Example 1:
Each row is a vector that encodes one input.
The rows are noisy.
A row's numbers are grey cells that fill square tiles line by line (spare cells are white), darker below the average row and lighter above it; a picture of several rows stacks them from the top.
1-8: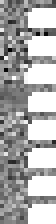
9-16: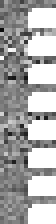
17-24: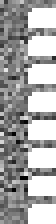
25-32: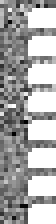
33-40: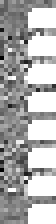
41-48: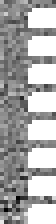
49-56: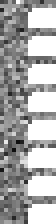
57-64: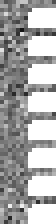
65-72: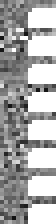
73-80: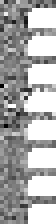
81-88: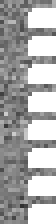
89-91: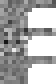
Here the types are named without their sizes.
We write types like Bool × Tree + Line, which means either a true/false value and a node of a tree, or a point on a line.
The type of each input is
Tree.
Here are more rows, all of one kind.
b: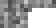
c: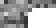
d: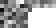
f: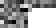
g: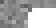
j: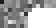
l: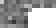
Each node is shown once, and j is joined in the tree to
c and f.
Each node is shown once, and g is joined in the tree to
b and c.
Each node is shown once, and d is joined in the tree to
l.
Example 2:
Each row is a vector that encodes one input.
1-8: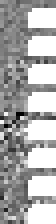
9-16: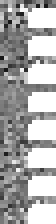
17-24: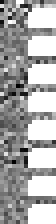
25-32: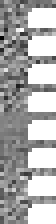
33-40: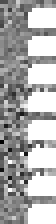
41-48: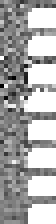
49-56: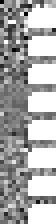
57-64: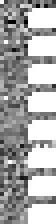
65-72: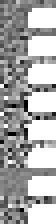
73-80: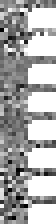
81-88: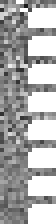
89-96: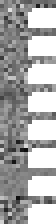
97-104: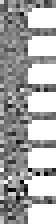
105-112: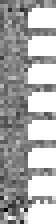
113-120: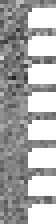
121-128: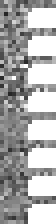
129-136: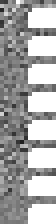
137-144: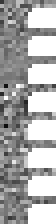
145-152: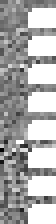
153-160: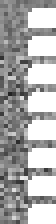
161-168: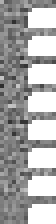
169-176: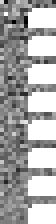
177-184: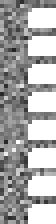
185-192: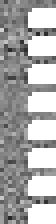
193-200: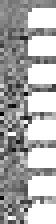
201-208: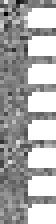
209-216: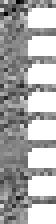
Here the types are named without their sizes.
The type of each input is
Tree.
